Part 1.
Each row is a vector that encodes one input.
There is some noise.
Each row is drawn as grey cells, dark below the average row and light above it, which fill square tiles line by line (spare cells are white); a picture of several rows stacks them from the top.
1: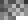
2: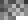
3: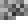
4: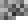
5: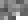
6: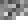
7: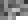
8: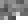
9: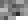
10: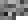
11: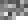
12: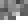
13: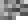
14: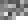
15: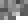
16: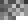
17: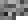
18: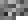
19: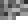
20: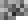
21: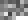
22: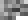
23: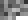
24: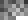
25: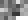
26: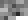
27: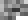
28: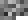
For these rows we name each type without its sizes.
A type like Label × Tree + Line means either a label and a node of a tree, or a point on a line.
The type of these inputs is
Bool × Bool × Bool.
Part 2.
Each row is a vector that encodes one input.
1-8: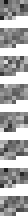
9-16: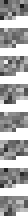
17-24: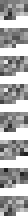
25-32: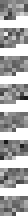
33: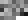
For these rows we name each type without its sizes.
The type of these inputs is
Label.
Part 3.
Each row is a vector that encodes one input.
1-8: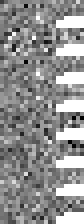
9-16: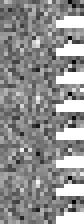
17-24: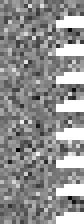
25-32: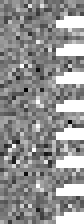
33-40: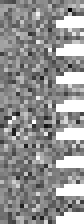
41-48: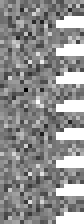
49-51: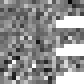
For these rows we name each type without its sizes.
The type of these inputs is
Circle + Unit.
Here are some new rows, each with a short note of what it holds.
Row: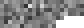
a point on a circle
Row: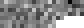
a point on a circle
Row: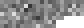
a point on a circle
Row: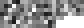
a fixed value
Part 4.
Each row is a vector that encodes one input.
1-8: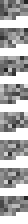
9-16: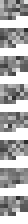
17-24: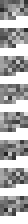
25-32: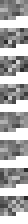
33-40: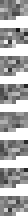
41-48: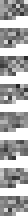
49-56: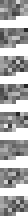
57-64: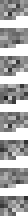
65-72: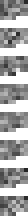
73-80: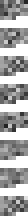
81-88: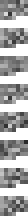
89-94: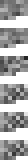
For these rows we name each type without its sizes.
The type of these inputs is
Bool × Bool × Bool.
